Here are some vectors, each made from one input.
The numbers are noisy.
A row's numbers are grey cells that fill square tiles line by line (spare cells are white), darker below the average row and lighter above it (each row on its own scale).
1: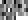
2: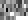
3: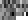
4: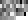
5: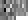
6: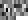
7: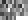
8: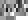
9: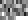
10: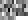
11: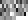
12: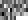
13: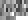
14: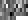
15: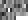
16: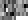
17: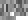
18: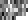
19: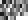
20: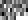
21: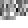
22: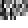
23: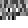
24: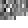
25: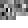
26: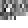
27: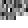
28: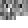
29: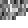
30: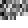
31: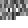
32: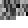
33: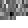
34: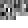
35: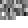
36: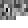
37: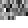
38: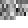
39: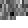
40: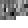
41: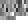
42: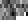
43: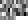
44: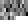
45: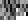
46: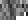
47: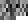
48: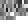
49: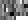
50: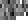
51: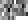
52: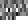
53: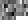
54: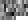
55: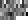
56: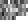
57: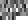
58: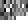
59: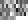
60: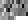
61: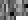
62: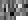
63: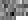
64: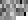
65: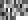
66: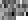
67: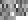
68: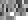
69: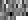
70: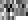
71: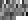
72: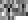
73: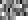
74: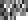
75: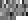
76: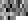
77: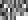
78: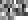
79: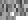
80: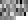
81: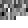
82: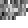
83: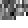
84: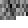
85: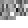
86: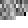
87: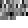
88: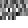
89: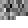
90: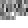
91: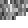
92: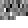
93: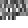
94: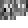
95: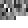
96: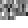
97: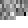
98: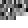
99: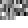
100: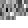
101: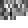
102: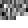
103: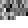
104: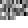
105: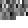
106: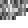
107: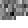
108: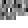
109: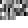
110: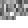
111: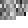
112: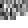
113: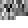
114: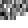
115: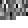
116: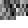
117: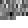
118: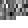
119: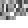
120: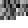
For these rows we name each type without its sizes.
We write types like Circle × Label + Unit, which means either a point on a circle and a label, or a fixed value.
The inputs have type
Bool × List(Line).
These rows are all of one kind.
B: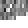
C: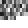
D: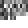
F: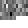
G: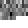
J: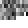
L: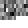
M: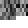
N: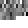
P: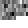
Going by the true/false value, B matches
C and D.
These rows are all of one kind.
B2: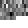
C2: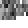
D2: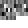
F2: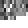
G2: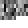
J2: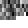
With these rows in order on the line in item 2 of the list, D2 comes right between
B2 and F2.
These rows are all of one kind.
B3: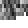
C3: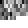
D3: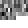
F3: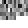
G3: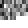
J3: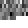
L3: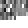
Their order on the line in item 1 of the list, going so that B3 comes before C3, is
D3, B3, F3, G3, J3, C3, L3.
